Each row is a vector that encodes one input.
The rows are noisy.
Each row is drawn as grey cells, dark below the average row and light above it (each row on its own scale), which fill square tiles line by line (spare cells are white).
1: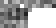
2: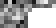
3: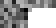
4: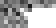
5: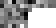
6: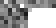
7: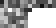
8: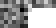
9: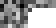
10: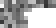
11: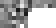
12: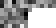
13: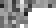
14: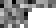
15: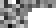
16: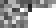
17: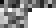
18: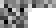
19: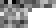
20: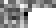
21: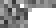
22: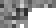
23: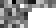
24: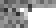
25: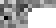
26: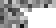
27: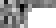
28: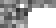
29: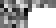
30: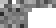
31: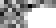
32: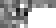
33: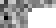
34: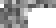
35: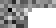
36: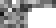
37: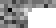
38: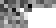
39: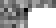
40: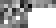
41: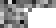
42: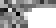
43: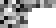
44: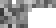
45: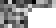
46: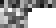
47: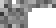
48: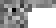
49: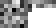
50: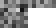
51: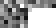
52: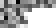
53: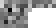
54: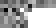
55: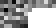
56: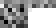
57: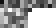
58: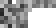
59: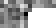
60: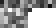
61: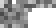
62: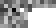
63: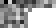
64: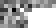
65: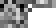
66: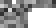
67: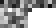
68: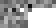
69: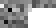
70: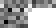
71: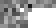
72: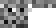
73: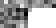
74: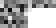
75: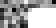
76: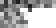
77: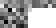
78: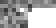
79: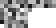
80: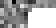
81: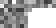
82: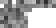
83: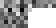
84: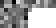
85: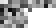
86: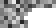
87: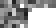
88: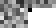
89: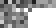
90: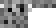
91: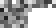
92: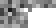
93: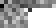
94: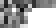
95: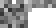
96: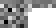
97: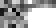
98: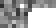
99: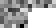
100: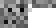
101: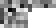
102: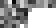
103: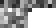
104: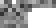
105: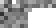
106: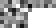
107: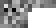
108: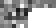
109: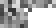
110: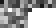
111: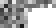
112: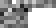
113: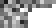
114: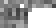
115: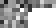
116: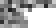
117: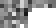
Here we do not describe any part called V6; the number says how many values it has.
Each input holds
a list of up to two items, each a true/false value and a value of V6.
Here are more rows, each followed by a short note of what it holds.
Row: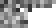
a list of two items
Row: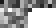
the empty list
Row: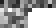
the empty list
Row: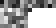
the empty list
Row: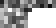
the empty list
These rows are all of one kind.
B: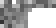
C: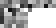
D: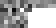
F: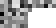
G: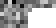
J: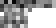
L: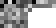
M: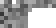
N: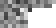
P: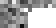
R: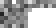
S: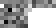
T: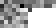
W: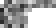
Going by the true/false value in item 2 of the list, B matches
J, N, S and T.
